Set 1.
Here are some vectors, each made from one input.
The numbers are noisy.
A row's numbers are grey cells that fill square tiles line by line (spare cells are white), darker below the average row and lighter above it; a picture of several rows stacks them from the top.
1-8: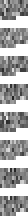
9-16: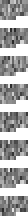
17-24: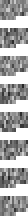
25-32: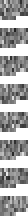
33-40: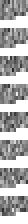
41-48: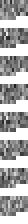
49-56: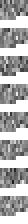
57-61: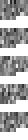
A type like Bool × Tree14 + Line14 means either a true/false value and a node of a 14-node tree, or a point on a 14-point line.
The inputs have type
Bool × Bool × Bool + Tree9.
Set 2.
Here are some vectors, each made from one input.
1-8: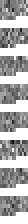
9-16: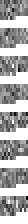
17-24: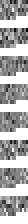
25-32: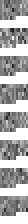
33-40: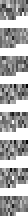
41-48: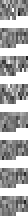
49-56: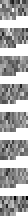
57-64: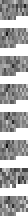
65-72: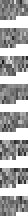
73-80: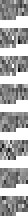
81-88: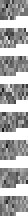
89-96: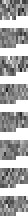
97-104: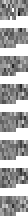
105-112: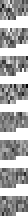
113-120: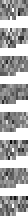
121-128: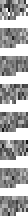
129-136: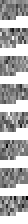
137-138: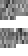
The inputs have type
Circle18 + Tree8.
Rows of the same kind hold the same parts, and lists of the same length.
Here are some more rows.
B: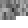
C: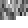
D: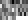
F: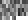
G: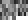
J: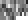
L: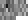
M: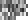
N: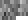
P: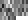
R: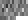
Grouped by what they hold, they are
B, L, M, N, R
C, D, F, G, J, P

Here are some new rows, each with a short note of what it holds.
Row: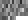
a point on an 18-point circle
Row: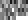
a node of an 8-node tree
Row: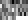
a node of an 8-node tree
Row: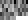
a node of an 8-node tree
